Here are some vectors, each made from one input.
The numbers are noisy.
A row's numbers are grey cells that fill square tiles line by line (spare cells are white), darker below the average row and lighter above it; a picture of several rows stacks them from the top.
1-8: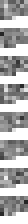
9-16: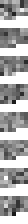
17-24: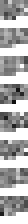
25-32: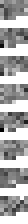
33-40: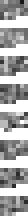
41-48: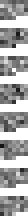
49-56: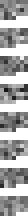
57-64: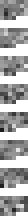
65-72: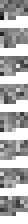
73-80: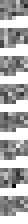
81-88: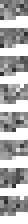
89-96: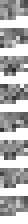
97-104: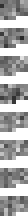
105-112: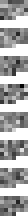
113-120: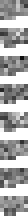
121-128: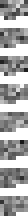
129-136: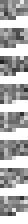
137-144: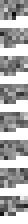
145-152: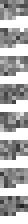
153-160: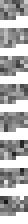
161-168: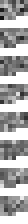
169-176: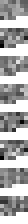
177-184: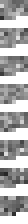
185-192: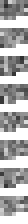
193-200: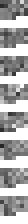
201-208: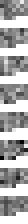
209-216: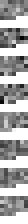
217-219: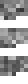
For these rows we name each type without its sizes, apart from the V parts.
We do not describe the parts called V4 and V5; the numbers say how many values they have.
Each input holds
a point on a line, together with either a point on a line, or a value of V4 and a value of V5.
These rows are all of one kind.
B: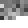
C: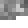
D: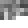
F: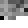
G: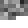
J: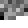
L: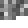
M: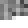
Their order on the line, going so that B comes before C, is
F, L, J, B, D, M, C, G.
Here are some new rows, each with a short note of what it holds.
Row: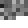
a point on each of two lines
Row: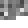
a point on a line, a value of V4 and a value of V5
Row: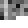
a point on a line, a value of V4 and a value of V5
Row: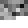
a point on a line, a value of V4 and a value of V5
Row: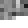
a point on a line, a value of V4 and a value of V5
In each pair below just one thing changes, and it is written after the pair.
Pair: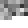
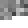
the value of V5
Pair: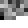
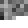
the value of V5
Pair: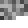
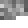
the value of V5
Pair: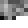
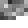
the place on the line
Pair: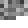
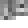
the value of V5
